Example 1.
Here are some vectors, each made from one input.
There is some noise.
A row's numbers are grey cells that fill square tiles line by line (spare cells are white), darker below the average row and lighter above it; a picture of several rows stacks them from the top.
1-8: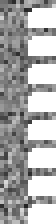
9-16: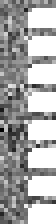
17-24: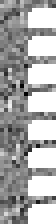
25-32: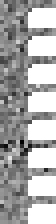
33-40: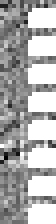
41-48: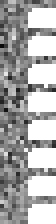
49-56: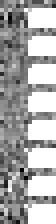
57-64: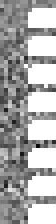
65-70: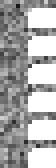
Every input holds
one of 11 labels.
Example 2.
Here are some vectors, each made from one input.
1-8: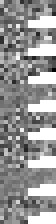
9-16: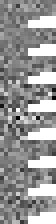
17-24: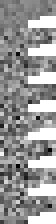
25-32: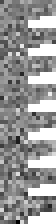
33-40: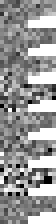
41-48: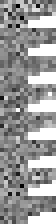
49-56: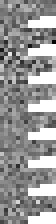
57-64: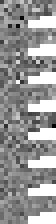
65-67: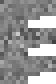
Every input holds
a point on a 4-point line.
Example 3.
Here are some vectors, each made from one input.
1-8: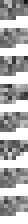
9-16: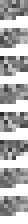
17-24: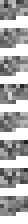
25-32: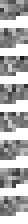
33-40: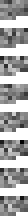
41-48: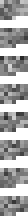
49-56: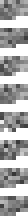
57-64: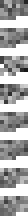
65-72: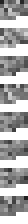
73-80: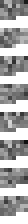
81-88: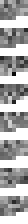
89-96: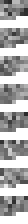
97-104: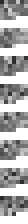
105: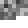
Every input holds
one of 7 labels.
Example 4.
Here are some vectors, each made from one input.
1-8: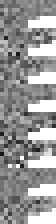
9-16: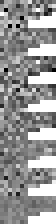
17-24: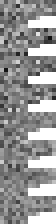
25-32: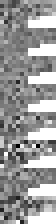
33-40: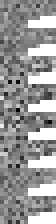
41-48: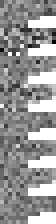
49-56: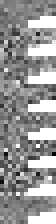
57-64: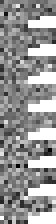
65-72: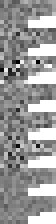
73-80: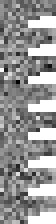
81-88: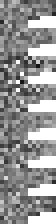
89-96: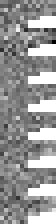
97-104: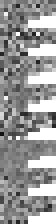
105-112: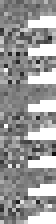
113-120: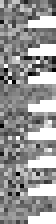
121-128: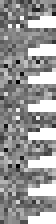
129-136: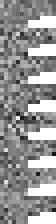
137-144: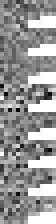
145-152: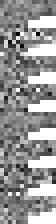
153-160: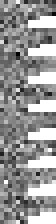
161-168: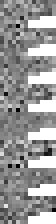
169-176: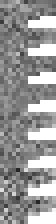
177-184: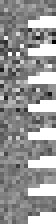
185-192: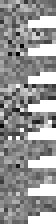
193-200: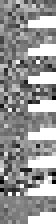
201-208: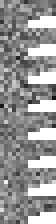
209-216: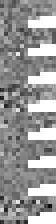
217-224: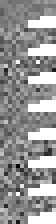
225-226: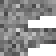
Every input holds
a point on a 7-point line.
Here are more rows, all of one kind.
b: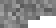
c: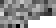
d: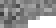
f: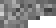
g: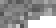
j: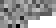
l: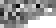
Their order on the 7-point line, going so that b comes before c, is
f, b, g, j, l, c, d.
